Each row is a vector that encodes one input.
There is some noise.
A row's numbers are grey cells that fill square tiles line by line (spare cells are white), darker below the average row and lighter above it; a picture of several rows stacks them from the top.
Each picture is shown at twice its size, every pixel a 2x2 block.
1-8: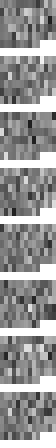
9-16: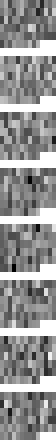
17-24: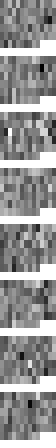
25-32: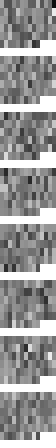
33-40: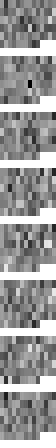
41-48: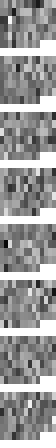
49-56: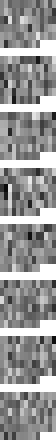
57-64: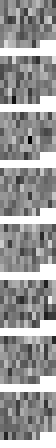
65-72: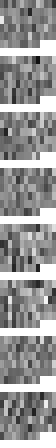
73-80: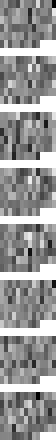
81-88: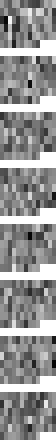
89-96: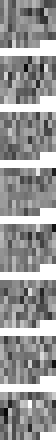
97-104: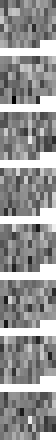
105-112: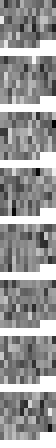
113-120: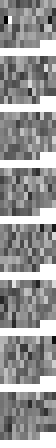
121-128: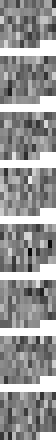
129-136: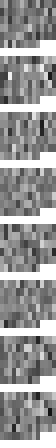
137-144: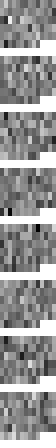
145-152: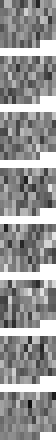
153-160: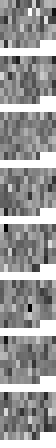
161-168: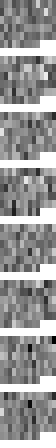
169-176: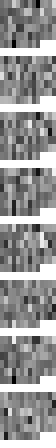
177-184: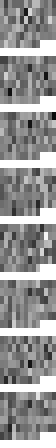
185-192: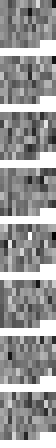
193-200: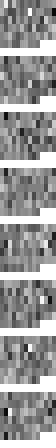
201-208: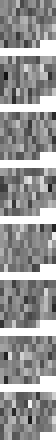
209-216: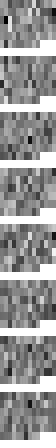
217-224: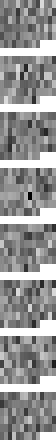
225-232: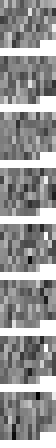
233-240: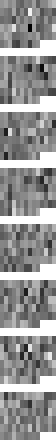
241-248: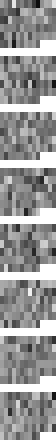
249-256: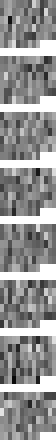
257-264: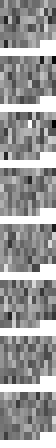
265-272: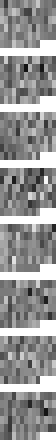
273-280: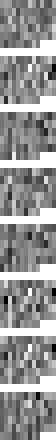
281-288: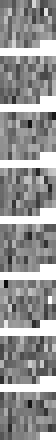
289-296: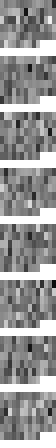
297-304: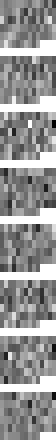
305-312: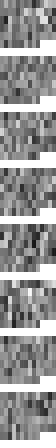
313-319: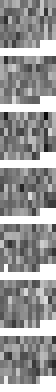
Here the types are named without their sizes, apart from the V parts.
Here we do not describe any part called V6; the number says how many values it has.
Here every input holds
a point on a line, together with either a point on a line, or a value of V6.
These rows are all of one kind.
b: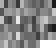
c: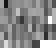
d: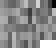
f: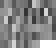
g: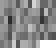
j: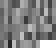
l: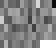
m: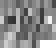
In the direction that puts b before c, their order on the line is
m, g, f, d, l, j, b, c.
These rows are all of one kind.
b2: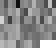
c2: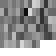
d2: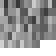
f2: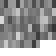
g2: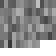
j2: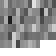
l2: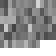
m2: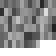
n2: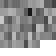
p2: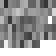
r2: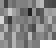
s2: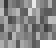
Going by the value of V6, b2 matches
f2, n2, p2 and r2.
